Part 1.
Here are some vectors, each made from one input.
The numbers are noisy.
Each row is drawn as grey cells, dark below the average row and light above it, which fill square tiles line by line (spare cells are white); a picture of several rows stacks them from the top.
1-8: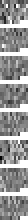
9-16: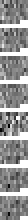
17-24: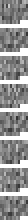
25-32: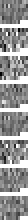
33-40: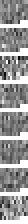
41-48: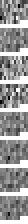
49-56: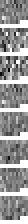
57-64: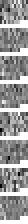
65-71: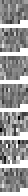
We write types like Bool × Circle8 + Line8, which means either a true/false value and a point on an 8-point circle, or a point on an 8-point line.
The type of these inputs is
Circle9 + Line6.
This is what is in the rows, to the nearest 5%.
About 75% of them hold a point on a 9-point circle. The rest hold a point on a 6-point line.
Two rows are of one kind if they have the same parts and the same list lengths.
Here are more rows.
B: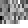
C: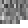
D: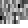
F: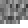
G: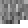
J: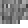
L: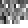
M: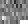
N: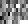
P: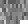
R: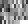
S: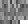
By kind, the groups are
B, D, L, N, R
C, F, G, J, M, P, S

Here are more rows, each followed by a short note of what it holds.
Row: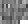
a point on a 9-point circle
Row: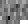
a point on a 9-point circle
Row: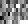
a point on a 6-point line
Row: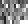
a point on a 6-point line
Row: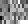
a point on a 6-point line
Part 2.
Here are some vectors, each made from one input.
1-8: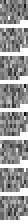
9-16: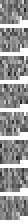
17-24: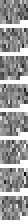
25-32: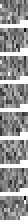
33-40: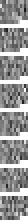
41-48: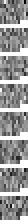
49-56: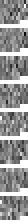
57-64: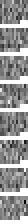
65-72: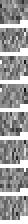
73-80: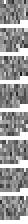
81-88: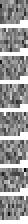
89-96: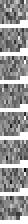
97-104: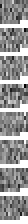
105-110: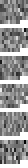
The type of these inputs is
Circle8 × Line15.
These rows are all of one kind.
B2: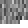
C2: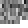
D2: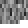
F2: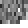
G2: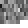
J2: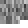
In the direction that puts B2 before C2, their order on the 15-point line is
F2, G2, D2, B2, J2, C2.
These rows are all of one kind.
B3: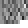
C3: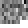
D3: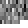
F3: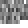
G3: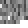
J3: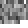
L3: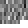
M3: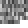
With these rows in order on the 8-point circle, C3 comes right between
G3 and M3.
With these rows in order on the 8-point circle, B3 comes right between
F3 and M3.
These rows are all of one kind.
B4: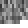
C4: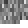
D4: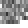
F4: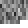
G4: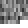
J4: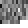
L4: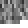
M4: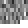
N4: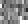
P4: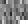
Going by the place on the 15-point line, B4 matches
F4, G4, J4 and L4.
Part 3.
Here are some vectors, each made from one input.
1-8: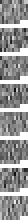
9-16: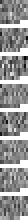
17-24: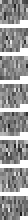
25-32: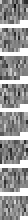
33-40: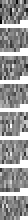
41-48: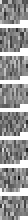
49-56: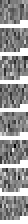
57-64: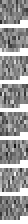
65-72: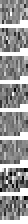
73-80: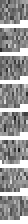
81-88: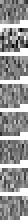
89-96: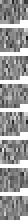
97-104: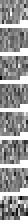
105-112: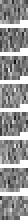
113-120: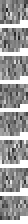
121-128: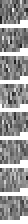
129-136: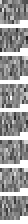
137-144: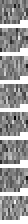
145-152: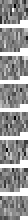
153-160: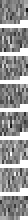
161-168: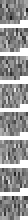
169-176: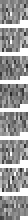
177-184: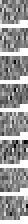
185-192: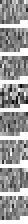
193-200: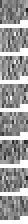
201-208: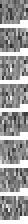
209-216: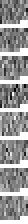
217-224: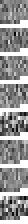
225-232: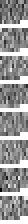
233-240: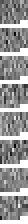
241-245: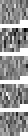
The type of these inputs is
List2(Line11).
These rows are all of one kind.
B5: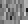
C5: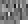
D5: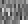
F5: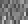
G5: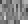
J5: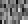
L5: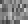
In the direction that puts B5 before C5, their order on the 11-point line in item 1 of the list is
L5, G5, J5, B5, F5, C5, D5.
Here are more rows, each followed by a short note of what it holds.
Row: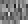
a list of two items
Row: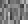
a list of two items
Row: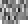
a list of one item
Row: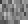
a list of two items
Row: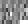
a list of one item
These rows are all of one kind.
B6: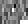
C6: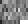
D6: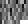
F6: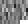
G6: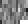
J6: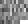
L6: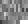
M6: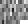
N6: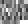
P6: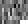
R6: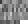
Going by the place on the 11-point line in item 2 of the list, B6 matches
C6 and G6.
